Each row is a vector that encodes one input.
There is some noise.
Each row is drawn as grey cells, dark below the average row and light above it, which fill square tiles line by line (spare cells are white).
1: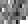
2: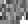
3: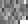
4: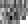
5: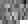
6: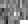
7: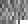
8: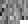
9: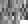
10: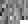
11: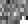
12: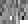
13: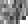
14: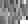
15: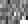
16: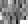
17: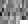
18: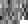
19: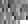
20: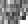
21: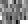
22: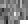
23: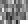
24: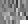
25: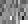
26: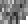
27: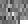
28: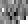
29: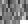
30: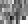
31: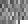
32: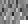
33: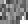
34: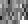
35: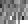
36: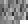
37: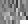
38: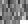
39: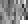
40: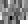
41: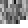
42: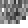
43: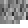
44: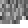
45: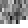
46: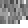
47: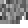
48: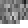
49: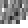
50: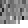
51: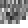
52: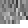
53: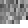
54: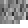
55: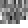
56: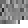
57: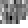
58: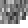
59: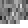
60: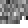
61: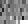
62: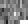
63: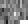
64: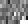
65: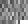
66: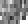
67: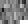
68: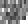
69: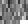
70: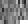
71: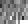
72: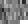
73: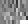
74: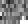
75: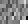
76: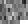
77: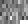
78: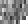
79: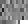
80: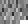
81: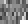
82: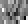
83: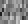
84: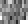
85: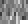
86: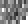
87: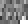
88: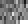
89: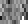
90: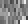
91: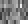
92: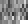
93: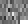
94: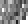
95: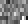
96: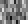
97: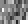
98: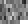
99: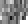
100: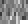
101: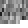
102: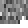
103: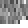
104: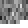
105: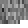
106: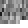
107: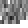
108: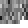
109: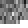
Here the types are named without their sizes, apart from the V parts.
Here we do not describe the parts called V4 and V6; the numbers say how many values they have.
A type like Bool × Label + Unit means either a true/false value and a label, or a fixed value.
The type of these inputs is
(Bool × Bool × Bool + Label × V4) × V6.
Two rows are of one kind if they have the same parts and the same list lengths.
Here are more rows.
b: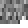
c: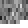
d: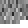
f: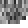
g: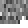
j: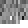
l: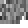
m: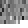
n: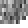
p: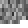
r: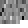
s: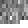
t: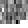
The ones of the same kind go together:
b, c, d, g, j, l, m, p, r, s
f, n, t

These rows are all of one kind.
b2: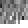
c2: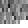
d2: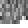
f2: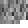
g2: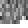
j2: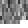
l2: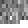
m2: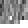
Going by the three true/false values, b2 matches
l2 and m2.
